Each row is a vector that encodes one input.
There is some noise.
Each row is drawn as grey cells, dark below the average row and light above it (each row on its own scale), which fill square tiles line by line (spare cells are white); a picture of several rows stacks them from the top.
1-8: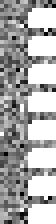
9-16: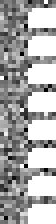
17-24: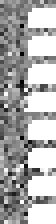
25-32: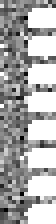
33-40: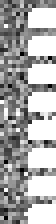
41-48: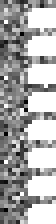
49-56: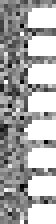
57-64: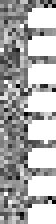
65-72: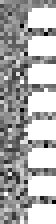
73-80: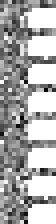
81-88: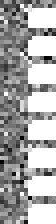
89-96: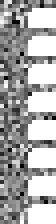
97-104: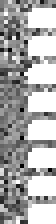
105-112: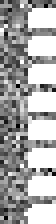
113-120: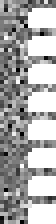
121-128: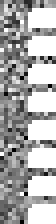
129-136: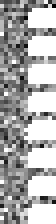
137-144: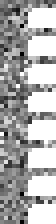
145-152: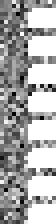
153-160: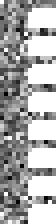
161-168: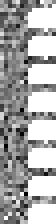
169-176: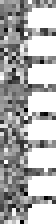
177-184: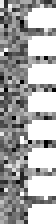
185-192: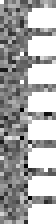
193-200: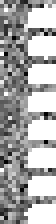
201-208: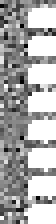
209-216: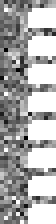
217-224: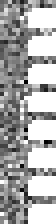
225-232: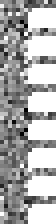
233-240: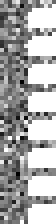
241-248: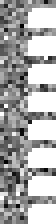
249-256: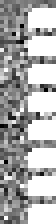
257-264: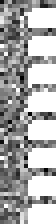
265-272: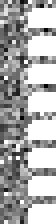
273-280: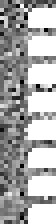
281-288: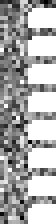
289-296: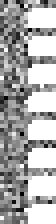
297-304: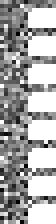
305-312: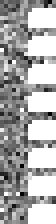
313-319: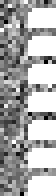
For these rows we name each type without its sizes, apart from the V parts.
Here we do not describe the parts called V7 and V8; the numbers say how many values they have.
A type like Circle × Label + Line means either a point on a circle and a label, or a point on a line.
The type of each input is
Bool × Bool × Bool × Bool + Line × (Line + V7) × V8.
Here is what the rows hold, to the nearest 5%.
About 60% of them hold a point on a line and a value of V8, together with either a point on a line, or a value of V7. The rest hold four true/false values.
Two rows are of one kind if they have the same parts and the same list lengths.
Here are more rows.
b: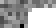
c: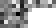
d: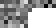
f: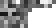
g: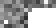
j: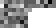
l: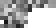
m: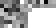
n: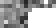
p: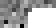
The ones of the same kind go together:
b, m, p
c, f, l
d, g, j, n

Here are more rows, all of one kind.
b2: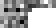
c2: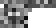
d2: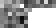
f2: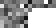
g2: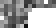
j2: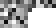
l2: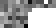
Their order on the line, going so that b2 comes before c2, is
b2, j2, l2, c2, f2, g2, d2.
